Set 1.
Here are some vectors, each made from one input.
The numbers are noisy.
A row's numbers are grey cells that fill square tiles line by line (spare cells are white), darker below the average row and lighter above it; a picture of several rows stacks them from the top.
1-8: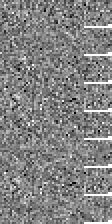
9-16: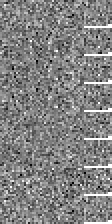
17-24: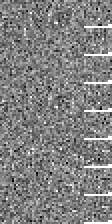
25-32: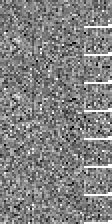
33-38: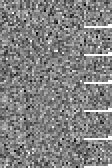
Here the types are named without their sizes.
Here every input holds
a point on a line, together with either a fixed value, or three true/false values.
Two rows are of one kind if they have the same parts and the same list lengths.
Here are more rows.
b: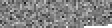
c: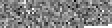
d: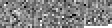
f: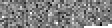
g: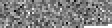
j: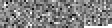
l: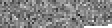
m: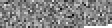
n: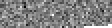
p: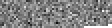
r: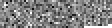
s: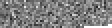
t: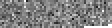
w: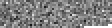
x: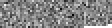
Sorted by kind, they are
b, c, f, g, l, n, p, s, t, w
d, j, m, r, x

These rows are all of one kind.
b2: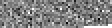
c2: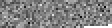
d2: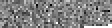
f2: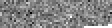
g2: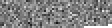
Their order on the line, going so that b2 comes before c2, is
b2, g2, f2, c2, d2.
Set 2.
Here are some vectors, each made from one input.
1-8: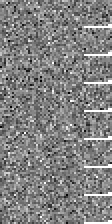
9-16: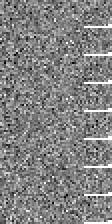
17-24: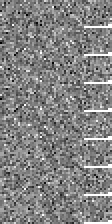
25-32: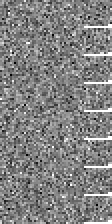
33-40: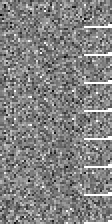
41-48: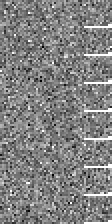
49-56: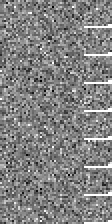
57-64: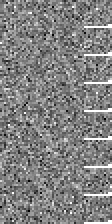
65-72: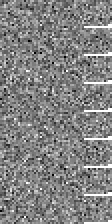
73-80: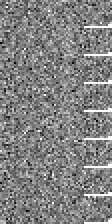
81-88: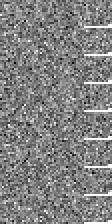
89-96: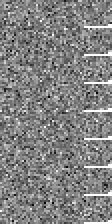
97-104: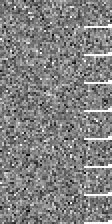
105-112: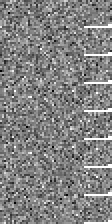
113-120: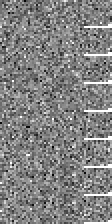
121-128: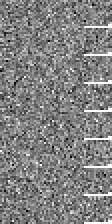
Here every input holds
four true/false values, together with either a fixed value, or a node of a 7-node tree.
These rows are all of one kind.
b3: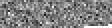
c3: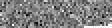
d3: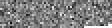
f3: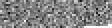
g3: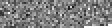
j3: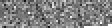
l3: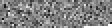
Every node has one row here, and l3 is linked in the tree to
b3 and j3.
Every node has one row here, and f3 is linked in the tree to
b3 and c3.
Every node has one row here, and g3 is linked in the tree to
d3.
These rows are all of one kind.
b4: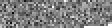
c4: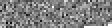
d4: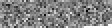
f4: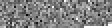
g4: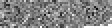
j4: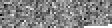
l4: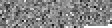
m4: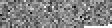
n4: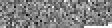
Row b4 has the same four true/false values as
c4, f4 and n4.
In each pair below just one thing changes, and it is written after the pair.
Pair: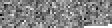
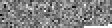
one of the four true/false values
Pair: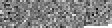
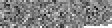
one of the four true/false values
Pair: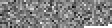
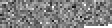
the node of the tree
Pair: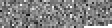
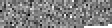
the node of the tree
